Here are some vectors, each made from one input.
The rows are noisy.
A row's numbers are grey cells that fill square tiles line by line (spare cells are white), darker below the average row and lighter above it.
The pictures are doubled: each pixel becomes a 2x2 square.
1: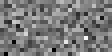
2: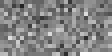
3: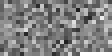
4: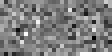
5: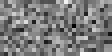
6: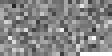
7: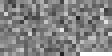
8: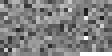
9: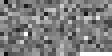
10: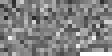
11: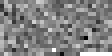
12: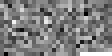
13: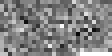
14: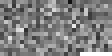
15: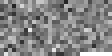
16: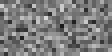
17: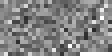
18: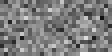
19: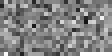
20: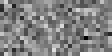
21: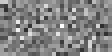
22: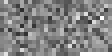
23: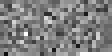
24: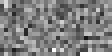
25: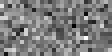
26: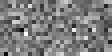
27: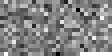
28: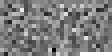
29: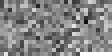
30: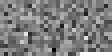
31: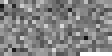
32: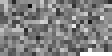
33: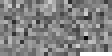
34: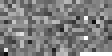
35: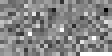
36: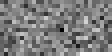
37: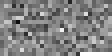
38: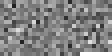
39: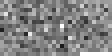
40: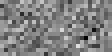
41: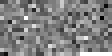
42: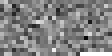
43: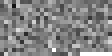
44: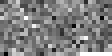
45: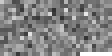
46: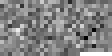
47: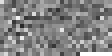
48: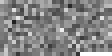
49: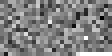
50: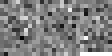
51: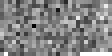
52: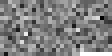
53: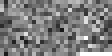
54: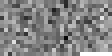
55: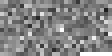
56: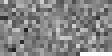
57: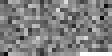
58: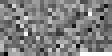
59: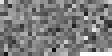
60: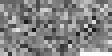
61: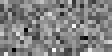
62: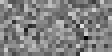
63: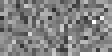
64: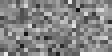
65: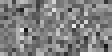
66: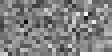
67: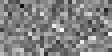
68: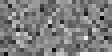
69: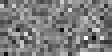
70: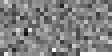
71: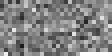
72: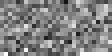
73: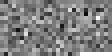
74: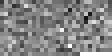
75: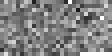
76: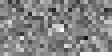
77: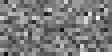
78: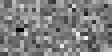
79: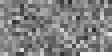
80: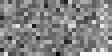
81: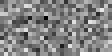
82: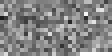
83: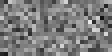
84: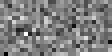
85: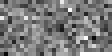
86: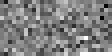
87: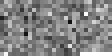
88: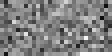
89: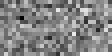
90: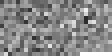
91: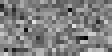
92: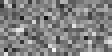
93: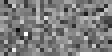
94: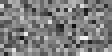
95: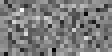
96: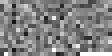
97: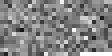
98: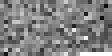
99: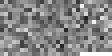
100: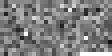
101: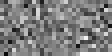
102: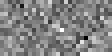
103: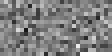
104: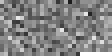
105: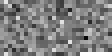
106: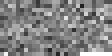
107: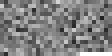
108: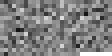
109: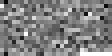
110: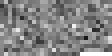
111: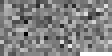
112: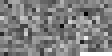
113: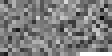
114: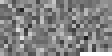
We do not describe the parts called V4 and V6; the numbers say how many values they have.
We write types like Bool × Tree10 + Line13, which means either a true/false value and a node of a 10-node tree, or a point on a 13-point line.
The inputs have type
Bool × Bool × Bool × (Line5 + V6) × V4.
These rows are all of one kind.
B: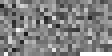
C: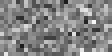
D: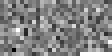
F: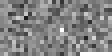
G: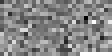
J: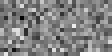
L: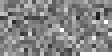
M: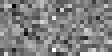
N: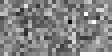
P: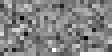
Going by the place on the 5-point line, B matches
D, J, M and P.
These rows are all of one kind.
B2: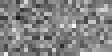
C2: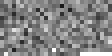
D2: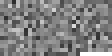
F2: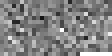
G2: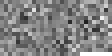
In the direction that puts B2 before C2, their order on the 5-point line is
B2, G2, F2, D2, C2.
